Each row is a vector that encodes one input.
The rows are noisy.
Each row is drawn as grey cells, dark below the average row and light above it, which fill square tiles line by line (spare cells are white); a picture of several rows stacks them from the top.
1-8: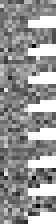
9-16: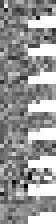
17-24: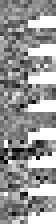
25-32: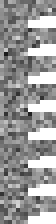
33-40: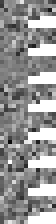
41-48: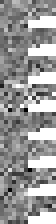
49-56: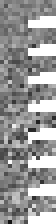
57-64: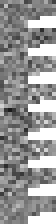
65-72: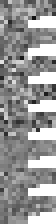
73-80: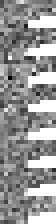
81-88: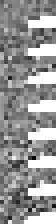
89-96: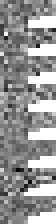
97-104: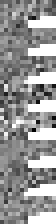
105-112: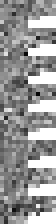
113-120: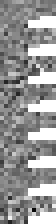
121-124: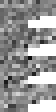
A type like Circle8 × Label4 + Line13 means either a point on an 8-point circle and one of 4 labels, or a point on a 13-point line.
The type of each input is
(Label5 × Label5 × Label5 + Unit) × Line5 × Line5.
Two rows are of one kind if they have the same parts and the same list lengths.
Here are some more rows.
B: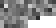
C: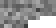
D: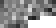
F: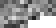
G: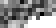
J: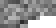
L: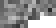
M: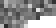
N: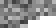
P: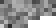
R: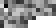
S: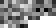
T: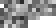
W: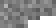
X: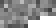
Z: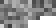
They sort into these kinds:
B, P, S, T, W, X
C, D, F, G, J, L, M, N, R, Z

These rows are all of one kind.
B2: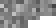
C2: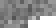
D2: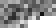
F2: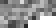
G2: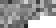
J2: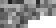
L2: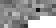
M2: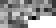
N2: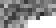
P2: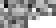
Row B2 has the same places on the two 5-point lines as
G2, L2 and M2.
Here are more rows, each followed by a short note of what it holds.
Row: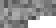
a point on each of two 5-point lines
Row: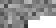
a point on each of two 5-point lines
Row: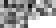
three labels (each one of 5) and a point on each of two 5-point lines
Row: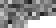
three labels (each one of 5) and a point on each of two 5-point lines
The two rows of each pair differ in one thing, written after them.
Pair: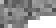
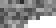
one of the three labels
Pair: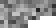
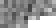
one of the three labels
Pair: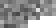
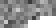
one of the three labels
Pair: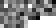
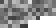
one of the three labels
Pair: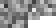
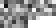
the place on one of the two 5-point lines
